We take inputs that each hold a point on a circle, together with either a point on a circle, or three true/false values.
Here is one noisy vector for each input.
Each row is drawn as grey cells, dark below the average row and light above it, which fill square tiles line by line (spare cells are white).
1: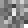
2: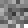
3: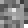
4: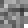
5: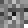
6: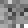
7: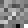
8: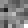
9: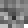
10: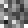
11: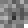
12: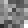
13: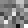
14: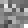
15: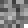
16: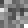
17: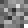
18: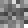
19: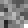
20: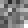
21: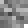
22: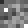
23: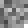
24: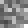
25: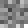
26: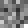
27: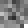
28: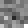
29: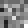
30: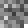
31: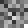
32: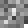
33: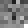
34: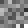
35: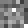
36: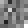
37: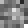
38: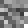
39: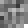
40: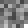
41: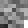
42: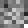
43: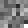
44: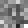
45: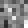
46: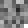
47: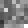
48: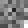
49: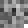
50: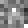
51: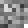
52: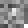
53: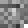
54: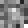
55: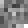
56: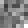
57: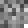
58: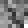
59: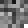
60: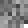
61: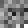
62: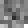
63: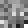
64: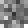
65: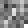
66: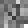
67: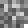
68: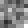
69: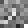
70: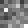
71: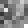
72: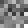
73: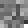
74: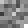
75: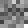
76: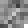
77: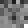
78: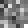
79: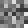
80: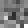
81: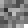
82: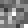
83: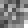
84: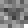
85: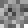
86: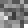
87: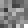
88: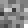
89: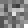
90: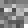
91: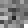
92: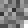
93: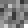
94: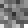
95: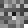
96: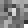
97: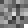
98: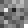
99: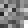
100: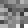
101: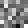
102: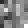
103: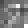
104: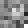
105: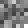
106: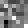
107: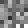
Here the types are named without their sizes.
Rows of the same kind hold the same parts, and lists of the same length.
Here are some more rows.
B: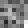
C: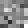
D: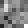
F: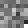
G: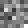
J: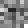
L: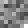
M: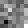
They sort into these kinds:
B, G
C, D, F, J, L, M

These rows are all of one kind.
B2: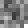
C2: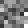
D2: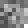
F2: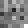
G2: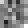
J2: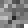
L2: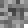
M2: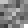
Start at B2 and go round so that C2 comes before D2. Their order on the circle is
B2, J2, L2, C2, F2, D2, G2, M2.
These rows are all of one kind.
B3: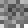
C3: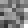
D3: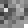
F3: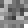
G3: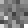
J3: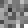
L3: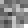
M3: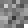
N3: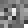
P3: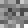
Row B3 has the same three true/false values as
D3, G3, L3 and P3.
